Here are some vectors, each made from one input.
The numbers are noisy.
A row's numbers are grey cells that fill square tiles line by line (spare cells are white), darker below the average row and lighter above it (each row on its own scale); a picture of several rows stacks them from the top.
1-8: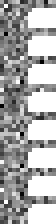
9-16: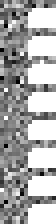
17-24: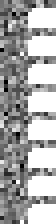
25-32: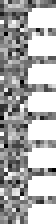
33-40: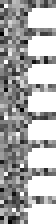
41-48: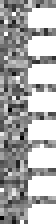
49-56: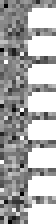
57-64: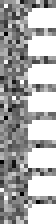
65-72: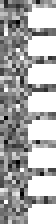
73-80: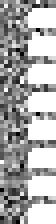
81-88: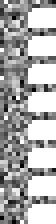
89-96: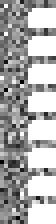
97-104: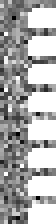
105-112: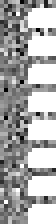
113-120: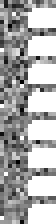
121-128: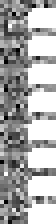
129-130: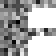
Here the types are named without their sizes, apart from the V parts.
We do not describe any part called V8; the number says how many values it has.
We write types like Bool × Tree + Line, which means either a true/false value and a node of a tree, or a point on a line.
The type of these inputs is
Bool × (Line + V8).
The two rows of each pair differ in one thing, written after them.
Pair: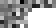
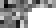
the true/false value
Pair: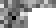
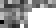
the value of V8
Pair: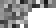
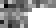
the value of V8
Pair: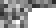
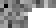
the value of V8
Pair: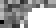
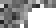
the value of V8
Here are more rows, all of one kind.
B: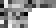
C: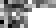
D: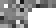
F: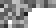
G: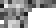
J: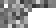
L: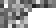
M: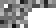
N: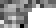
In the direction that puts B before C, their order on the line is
B, L, J, N, D, M, G, C, F.
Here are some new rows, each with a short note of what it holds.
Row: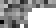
a point on a line and a true/false value
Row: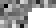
a true/false value and a value of V8
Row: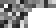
a point on a line and a true/false value
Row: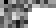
a point on a line and a true/false value
